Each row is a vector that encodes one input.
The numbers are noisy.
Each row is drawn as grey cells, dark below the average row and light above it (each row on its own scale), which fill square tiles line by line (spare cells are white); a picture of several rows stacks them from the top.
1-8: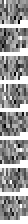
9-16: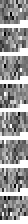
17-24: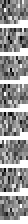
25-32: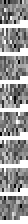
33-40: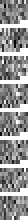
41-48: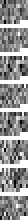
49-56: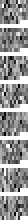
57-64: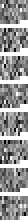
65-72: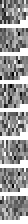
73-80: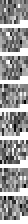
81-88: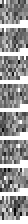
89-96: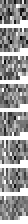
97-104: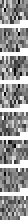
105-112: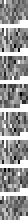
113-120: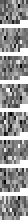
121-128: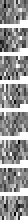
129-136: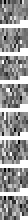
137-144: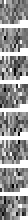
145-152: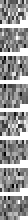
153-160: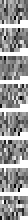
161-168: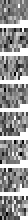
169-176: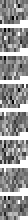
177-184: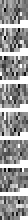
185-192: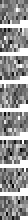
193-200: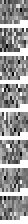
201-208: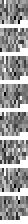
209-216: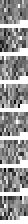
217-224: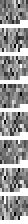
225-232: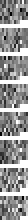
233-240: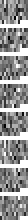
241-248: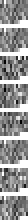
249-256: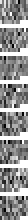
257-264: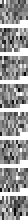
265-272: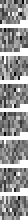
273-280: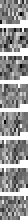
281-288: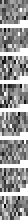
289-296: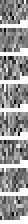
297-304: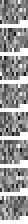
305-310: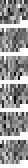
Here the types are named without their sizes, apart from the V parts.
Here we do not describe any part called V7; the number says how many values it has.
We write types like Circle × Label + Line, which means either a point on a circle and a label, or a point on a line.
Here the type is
Bool × Bool × Bool × Label + Circle + Unit + V7 × V7.
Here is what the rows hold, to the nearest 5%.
About 35% of them hold a point on a circle. A few of them hold a fixed value. About 35% of them hold a label and three true/false values. The rest hold two values of V7.
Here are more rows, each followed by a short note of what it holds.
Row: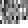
a label and three true/false values
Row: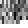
a point on a circle
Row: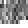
a point on a circle
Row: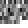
two values of V7
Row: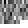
two values of V7
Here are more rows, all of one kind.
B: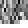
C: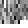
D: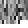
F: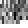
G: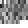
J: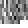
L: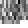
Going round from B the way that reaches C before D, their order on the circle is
B, G, F, L, J, C, D.
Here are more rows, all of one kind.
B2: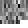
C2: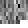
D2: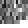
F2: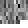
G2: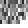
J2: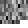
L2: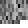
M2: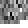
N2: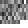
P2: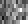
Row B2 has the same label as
C2, F2, J2 and L2.
